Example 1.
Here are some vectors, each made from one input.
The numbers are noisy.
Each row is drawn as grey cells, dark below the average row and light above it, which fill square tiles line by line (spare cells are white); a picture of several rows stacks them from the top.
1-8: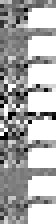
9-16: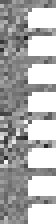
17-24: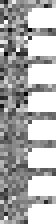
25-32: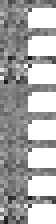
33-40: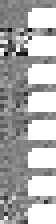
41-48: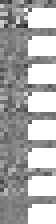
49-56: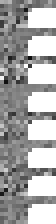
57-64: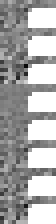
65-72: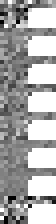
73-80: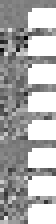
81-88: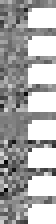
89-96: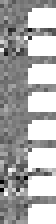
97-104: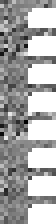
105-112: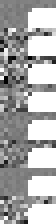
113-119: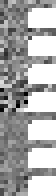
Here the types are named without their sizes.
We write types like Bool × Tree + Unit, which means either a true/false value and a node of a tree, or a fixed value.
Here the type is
Bool × Tree.
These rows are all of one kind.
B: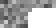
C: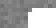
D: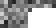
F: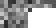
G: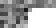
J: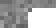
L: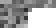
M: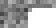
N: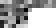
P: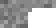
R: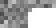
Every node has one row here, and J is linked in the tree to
F.
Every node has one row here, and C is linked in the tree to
D and M.
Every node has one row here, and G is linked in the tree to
P.
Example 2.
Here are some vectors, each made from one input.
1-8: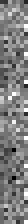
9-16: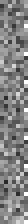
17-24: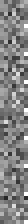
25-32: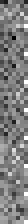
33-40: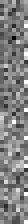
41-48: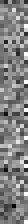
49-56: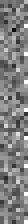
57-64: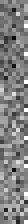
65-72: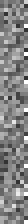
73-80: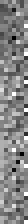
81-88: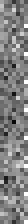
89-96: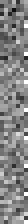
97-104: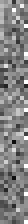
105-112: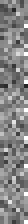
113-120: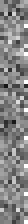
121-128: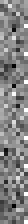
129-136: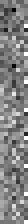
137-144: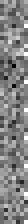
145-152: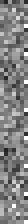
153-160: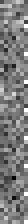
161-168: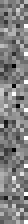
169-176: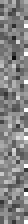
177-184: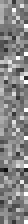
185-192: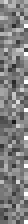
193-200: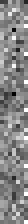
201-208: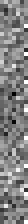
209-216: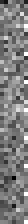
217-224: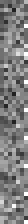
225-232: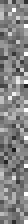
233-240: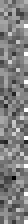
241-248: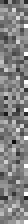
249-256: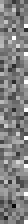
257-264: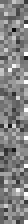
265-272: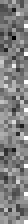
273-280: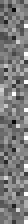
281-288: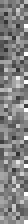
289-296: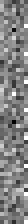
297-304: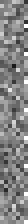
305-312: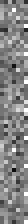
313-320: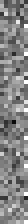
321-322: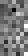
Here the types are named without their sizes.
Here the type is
Circle + Line.
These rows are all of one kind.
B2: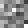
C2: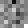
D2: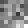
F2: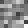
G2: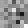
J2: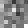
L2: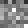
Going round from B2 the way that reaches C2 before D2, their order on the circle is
B2, J2, C2, G2, L2, D2, F2.
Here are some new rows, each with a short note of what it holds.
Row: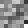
a point on a circle
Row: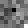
a point on a line
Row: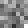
a point on a line
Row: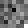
a point on a line
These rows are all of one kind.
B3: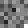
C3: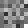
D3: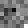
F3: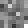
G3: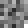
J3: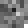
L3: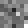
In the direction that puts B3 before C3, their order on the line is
G3, F3, L3, J3, D3, B3, C3.
